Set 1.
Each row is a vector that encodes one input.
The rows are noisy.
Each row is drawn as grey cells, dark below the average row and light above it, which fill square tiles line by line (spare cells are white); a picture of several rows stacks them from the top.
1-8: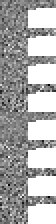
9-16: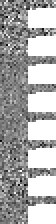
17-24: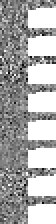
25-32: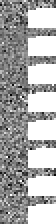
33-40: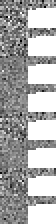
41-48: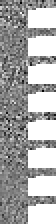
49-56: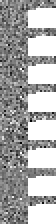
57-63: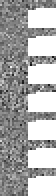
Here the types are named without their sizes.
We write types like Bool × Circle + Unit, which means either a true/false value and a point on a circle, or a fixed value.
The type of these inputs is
Bool × (Tree + Unit).
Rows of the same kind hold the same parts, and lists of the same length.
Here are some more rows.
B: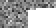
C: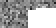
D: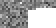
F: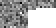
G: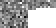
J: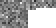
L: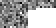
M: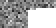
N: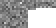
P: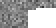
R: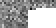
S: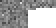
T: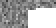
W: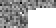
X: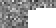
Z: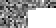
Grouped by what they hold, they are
B, C, D, G, J, M, N, P, R, S, T, X, Z
F, L, W

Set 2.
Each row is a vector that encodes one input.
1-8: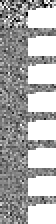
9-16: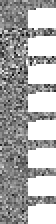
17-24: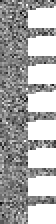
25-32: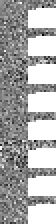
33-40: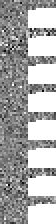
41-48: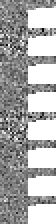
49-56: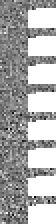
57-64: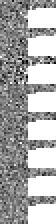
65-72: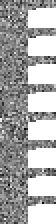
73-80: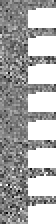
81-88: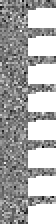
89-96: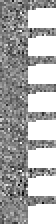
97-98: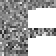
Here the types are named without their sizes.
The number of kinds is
2.
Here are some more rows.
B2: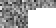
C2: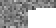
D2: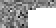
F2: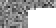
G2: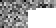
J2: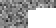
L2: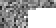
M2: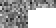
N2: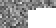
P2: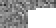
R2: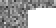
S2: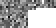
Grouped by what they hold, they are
B2, C2, J2, M2, P2
D2, F2, G2, L2, N2, R2, S2

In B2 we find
a point on a line.
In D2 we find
a point on a line and a node of a tree.
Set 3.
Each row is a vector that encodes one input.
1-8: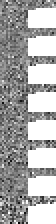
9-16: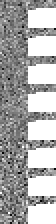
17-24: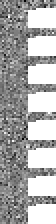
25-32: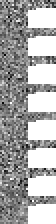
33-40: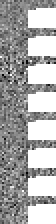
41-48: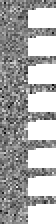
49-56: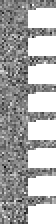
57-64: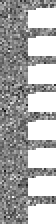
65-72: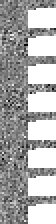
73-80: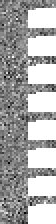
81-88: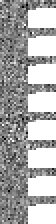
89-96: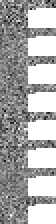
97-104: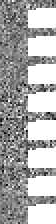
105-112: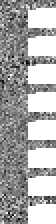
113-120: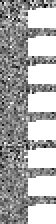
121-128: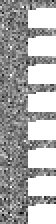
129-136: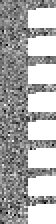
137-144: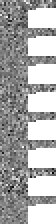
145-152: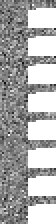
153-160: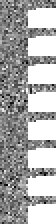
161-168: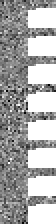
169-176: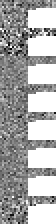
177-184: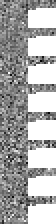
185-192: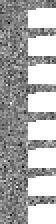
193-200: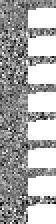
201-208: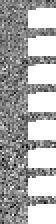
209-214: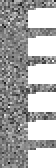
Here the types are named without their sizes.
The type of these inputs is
Line + Tree.
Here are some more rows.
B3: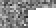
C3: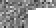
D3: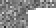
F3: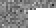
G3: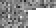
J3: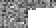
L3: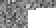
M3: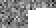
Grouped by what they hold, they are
B3, C3, D3, J3
F3, G3, L3, M3

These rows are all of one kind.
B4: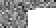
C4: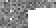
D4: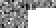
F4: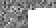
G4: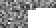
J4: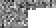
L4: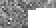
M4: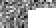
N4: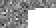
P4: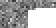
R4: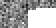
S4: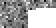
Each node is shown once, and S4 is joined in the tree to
B4, G4 and M4.
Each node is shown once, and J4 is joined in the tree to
D4 and R4.
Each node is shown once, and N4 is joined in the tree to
P4.
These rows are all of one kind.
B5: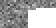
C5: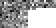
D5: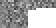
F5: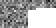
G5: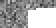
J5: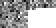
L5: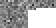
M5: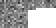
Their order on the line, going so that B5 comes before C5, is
B5, J5, M5, F5, C5, D5, L5, G5.
